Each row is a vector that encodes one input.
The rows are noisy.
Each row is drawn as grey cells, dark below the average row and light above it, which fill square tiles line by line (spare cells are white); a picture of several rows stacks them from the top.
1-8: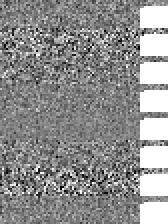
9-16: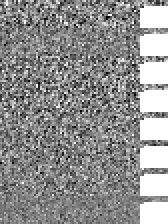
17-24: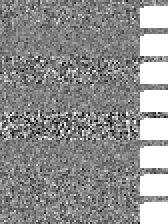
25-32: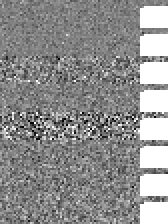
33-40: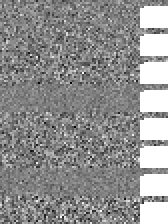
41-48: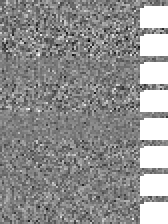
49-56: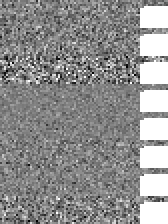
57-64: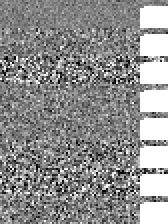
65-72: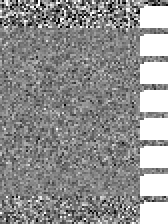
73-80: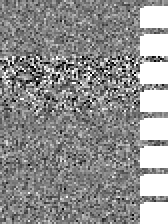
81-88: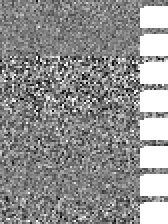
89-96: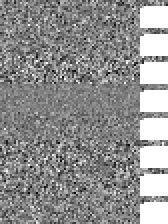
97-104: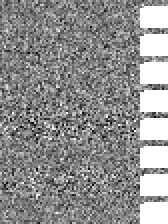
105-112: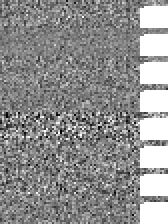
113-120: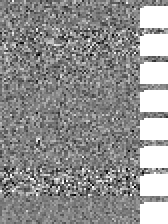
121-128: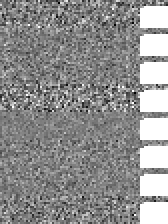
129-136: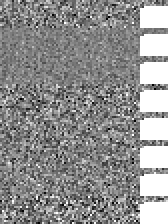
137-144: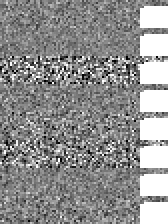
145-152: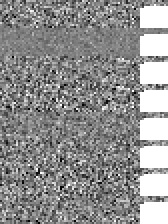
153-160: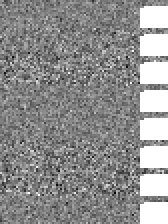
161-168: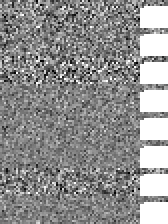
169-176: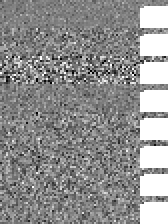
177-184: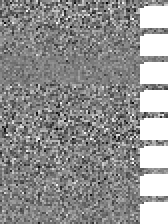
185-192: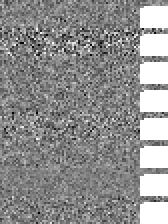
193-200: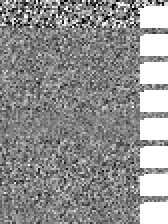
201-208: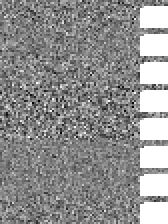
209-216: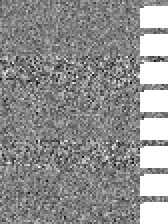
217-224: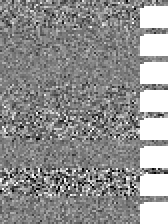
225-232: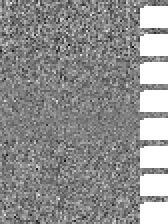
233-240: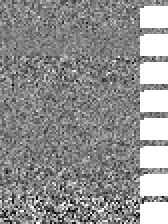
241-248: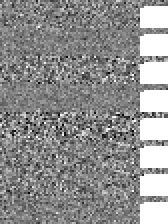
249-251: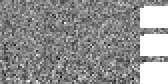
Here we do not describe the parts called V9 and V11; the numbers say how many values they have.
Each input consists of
either a fixed value, or one of 10 labels, a node of a 10-node tree, a node of a 12-node tree, a value of V9 and a value of V11.
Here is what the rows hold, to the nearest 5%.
A few of them hold a fixed value. The rest hold one of 10 labels, a node of a 10-node tree, a node of a 12-node tree, a value of V9 and a value of V11.
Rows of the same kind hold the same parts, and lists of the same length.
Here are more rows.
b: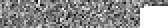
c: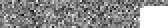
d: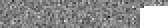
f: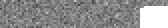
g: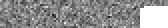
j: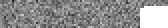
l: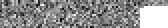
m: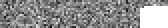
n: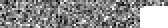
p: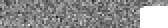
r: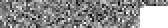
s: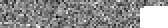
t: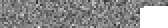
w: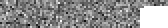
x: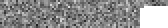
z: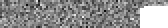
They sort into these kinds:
b, c, d, f, g, j, l, m, n, p, s, t, w, x, z
r

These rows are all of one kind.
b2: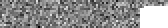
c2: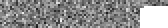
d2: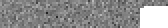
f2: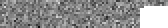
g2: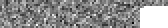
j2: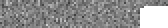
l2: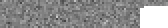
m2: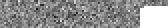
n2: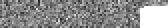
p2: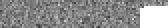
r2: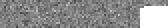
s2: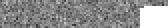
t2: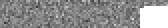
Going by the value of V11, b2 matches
l2 and n2.
